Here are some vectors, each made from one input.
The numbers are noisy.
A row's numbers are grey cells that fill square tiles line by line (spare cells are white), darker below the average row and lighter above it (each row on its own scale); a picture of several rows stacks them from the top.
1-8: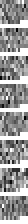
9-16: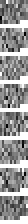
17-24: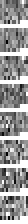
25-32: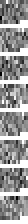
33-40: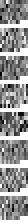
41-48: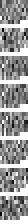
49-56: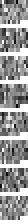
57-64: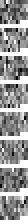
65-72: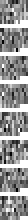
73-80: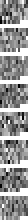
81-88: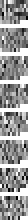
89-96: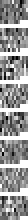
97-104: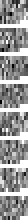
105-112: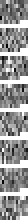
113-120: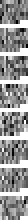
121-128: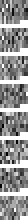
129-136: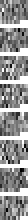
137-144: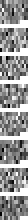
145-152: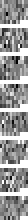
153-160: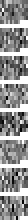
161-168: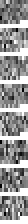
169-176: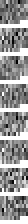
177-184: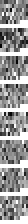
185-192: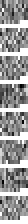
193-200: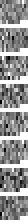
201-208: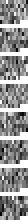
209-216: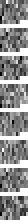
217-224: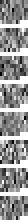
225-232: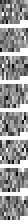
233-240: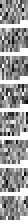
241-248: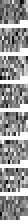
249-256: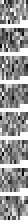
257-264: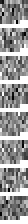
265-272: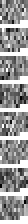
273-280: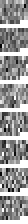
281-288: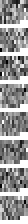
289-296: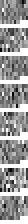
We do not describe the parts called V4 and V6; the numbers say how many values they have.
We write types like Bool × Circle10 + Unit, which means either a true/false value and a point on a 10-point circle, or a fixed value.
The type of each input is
(Bool × Bool × Bool + Line7) × (Line5 + V4) + V6.
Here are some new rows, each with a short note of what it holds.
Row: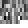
a value of V6
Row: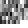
three true/false values and a value of V4
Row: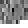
a point on a 5-point line and a point on a 7-point line
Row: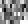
three true/false values and a value of V4
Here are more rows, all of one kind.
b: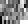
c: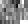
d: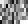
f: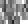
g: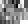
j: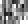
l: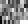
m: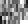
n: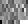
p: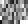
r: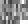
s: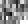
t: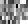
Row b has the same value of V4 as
l, m and n.
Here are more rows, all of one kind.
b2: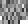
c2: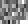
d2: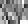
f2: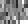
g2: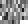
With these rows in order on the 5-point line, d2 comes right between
b2 and f2.
